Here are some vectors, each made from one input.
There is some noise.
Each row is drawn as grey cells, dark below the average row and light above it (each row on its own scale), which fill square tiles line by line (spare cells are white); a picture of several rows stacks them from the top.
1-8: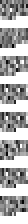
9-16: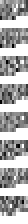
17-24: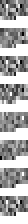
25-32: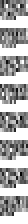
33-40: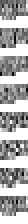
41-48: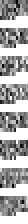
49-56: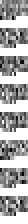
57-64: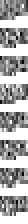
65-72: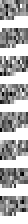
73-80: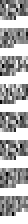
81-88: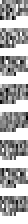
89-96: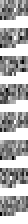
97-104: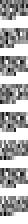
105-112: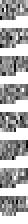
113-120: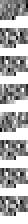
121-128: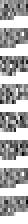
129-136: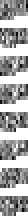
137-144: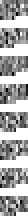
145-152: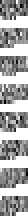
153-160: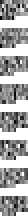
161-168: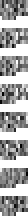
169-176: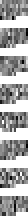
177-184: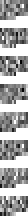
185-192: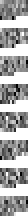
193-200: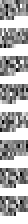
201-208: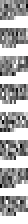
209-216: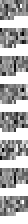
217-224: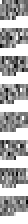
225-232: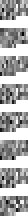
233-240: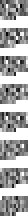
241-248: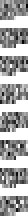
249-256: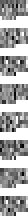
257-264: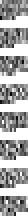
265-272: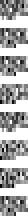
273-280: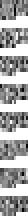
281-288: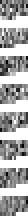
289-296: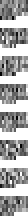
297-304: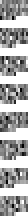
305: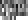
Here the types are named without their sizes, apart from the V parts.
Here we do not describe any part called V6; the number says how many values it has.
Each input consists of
a list of items, each a true/false value and a value of V6.
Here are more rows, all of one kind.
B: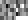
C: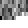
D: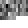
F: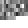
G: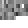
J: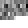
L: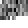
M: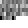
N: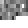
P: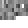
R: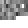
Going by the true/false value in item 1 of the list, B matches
D, L and M.
